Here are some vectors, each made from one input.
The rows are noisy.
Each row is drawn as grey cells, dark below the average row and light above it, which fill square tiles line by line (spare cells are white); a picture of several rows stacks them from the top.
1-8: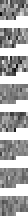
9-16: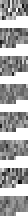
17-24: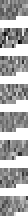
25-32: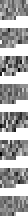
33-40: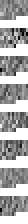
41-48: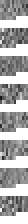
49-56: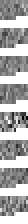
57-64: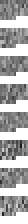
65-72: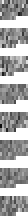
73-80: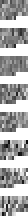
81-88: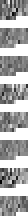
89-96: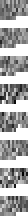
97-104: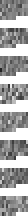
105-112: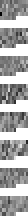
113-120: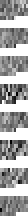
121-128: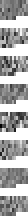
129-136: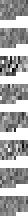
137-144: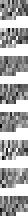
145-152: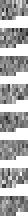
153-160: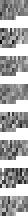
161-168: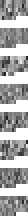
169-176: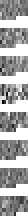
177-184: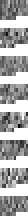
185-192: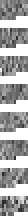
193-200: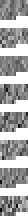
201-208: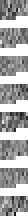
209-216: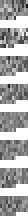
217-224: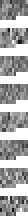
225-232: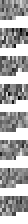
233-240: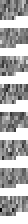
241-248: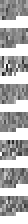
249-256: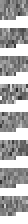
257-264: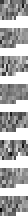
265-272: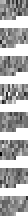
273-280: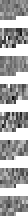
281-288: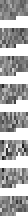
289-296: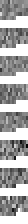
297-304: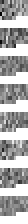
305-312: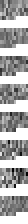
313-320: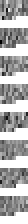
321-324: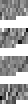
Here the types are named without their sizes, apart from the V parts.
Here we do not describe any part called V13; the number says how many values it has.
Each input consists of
a label, together with either a point on a line and a true/false value, or a value of V13.
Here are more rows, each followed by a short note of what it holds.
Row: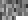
a label, a point on a line and a true/false value
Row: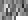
a label and a value of V13
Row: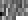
a label, a point on a line and a true/false value
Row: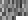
a label and a value of V13
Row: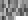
a label and a value of V13
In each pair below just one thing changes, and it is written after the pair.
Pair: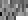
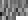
the true/false value
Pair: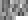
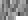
the label
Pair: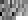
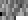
the label
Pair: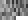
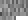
the place on the line
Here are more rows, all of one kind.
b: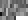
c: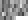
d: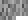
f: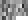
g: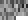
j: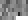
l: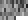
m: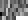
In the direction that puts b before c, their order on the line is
b, l, g, m, c, d, f, j.
